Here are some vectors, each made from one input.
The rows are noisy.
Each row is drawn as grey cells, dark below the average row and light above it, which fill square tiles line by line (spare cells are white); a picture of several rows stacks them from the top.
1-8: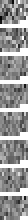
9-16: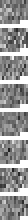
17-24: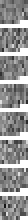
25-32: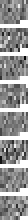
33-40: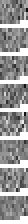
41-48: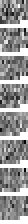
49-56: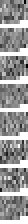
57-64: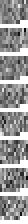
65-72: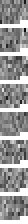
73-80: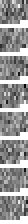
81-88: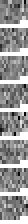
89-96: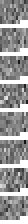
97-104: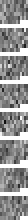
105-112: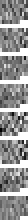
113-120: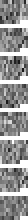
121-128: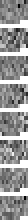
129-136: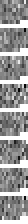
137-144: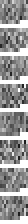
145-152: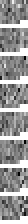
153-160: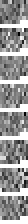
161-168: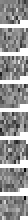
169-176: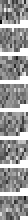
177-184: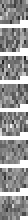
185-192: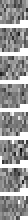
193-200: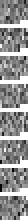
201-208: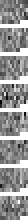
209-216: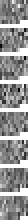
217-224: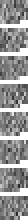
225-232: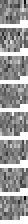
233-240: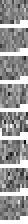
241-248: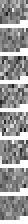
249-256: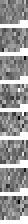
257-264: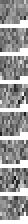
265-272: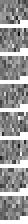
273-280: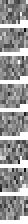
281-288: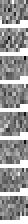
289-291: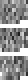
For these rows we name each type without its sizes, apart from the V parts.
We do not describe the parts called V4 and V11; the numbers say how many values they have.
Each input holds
a point on a line, together with either a point on a line, or a value of V4 and a value of V11.
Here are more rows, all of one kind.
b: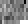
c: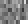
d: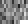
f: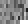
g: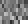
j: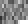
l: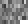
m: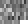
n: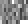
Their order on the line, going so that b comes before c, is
f, m, b, d, g, j, l, c, n.
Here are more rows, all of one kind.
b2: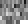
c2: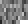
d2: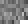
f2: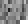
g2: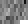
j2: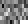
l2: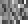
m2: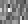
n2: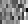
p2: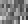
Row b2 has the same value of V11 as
l2, m2, n2 and p2.
